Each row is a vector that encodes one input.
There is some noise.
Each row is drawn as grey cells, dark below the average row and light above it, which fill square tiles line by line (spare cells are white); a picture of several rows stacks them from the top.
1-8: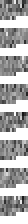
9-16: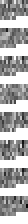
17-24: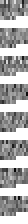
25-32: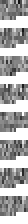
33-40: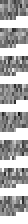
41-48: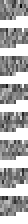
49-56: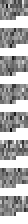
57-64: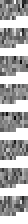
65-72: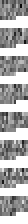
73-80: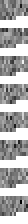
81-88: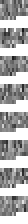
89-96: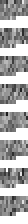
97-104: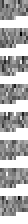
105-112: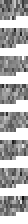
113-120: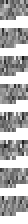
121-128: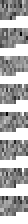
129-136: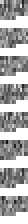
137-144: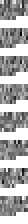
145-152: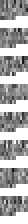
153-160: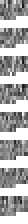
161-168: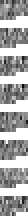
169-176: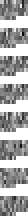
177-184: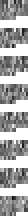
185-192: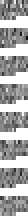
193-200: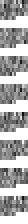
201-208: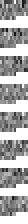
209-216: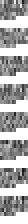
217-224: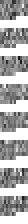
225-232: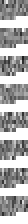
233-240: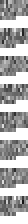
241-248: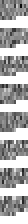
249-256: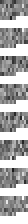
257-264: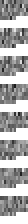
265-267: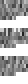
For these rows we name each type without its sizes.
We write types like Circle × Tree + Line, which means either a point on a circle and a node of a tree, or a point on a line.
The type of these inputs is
(Circle + Unit) × Label.
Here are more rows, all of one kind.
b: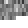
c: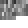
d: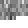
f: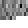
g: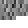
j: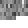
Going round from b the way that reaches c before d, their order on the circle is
b, c, d, j, f, g.
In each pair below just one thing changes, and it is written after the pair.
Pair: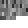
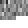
the place on the circle
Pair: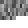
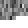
the label
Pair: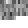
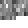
the label
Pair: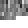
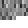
the label
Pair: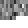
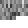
the place on the circle
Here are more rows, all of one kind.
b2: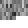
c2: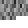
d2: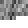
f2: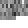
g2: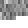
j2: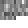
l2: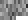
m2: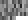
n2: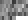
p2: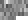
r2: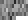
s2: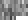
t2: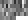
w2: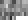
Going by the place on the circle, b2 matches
g2, l2, p2 and s2.
